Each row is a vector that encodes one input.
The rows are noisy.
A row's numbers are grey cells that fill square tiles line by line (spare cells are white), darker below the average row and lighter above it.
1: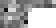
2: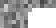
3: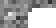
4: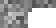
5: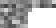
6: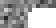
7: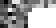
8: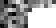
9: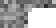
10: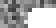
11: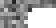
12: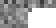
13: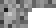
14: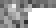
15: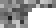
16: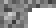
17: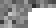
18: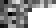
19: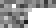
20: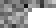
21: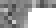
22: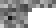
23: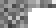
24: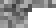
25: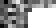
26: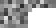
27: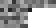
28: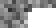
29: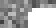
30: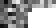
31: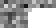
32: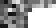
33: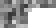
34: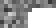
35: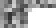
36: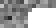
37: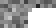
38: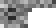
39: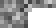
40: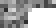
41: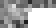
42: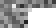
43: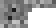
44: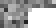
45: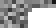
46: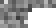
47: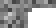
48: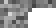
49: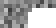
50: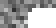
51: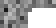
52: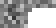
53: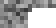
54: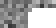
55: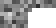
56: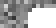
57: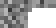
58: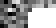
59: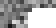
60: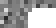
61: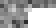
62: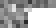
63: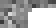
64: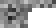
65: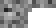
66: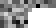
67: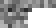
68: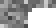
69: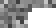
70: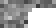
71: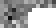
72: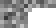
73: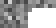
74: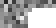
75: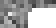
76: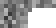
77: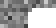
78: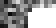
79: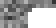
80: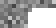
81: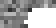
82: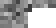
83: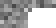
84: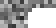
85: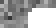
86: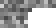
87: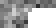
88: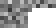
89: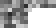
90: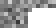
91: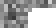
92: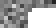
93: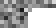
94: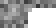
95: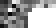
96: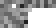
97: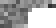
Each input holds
a list of up to two items, each a point on a 5-point line and a true/false value.
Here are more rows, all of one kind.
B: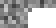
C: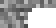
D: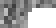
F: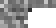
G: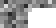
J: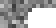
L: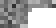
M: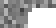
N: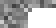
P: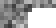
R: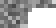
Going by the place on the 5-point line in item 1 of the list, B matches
C, F, J and N.
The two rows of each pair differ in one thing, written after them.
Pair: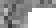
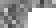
the place on the 5-point line in item 2 of the list
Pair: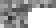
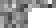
the true/false value in item 1 of the list
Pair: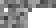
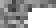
the true/false value in item 1 of the list
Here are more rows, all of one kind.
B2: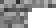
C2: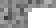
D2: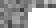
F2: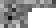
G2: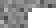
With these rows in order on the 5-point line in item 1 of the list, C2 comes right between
F2 and G2.
